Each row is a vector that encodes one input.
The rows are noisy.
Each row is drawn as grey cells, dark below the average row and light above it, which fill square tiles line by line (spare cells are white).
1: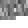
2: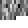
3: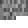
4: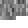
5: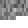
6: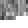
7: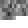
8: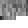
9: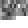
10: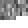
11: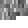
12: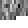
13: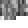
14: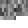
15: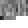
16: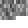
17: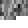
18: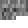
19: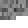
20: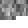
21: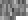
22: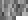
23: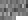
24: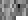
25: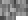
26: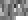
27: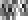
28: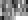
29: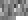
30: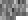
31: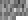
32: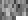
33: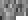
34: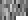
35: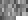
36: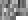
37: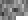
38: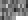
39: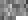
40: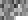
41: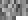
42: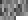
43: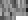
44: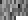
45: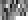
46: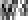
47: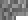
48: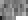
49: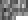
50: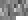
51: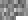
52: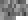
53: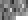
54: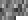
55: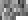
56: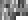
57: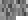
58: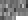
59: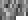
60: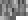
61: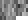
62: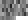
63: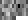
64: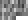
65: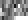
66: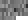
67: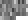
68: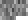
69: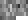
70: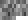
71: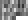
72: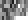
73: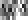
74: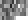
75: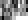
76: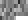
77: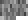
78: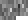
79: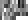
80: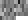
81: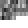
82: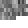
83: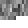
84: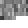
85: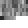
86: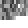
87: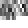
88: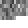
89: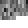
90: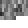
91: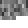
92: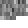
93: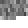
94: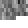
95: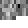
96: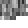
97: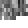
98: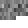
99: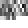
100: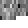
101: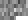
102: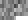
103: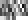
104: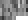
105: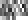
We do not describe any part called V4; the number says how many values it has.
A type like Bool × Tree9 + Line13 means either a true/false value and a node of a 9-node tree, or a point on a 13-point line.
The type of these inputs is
List2(Bool × V4).
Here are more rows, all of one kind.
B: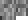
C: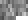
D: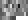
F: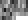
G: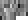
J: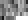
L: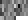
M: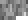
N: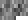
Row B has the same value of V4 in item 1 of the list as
G and N.
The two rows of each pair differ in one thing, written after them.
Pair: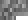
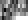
the true/false value in item 2 of the list
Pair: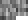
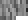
the value of V4 in item 2 of the list
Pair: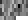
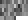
the true/false value in item 2 of the list
